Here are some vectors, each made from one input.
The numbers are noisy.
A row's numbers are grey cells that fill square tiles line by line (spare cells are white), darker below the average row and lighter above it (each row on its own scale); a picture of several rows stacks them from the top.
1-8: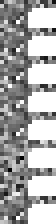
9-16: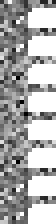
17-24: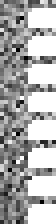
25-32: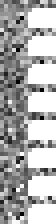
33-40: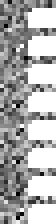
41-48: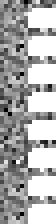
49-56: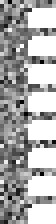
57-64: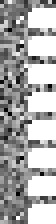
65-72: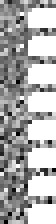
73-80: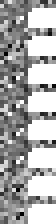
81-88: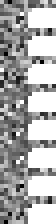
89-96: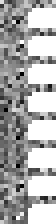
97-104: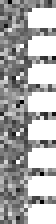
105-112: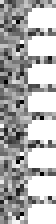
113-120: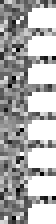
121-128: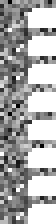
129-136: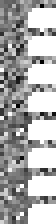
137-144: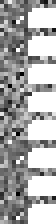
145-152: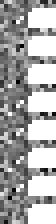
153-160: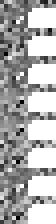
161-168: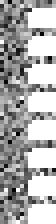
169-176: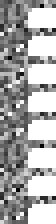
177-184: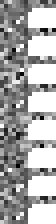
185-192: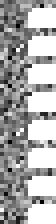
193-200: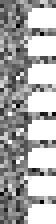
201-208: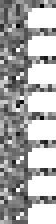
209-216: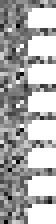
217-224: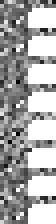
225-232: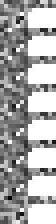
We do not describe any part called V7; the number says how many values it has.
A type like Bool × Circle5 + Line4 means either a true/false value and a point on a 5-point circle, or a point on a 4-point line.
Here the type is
Bool × Bool × Bool × V7 + List3(Line5).
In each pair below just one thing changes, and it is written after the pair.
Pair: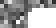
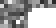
one of the three true/false values
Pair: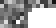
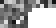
one of the three true/false values
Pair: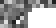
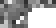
one of the three true/false values
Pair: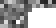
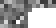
one of the three true/false values
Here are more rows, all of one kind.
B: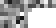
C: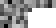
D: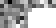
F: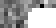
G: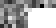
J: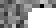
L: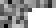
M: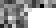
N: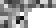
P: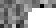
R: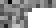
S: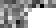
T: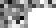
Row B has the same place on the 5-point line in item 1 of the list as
D, N and T.
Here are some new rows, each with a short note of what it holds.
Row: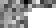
the empty list
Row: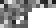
three true/false values and a value of V7
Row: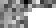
the empty list
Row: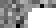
a list of two items
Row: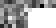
a list of three items
